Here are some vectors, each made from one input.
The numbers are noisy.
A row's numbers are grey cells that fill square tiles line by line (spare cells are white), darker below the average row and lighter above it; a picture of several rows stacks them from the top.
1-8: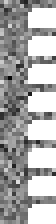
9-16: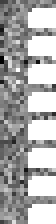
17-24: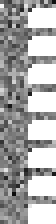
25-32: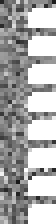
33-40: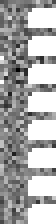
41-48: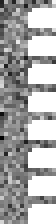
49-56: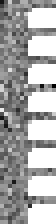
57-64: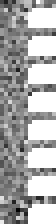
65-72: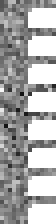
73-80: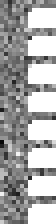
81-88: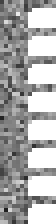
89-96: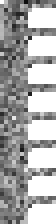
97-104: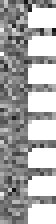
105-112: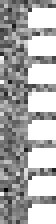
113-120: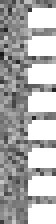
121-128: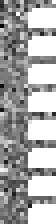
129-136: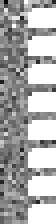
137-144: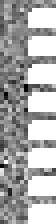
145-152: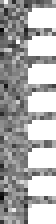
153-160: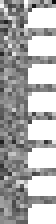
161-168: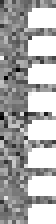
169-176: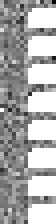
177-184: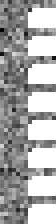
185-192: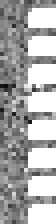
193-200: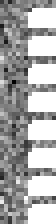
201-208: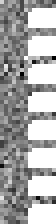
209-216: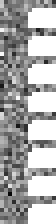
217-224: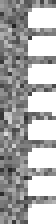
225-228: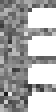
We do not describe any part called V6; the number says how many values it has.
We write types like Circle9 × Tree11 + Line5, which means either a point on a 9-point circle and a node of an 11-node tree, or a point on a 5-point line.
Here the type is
(Bool × Bool × Bool × Bool + V6) × Label7.
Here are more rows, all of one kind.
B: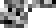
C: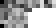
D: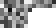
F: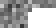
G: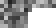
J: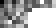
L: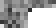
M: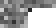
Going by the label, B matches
G and M.
